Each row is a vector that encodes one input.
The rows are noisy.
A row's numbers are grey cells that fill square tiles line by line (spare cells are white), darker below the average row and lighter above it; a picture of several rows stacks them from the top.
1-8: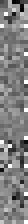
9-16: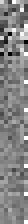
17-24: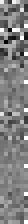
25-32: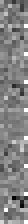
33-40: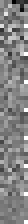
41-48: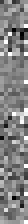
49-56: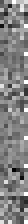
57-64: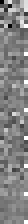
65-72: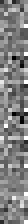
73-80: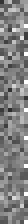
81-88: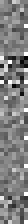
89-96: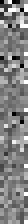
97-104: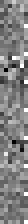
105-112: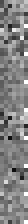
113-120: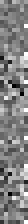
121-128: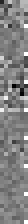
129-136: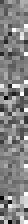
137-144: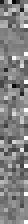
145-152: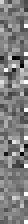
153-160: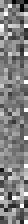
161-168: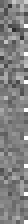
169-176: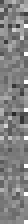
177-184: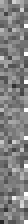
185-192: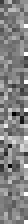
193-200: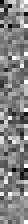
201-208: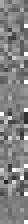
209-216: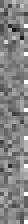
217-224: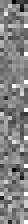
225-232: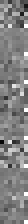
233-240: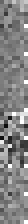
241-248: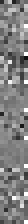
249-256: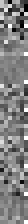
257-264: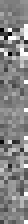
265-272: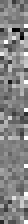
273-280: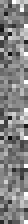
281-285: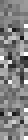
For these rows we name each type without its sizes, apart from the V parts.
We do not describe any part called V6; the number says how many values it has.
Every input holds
a list of items, each a true/false value and a value of V6.
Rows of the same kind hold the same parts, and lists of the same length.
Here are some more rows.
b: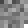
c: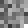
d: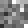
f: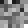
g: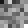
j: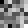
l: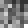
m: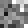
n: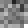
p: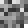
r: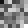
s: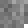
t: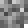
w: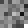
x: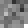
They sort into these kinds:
b, f, g, m, n, p, t
c, d, j, r, s, x
l
w

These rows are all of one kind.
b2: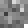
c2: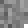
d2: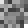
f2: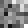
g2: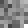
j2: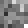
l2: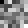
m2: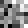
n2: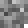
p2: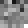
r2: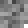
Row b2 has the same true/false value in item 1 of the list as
c2 and p2.
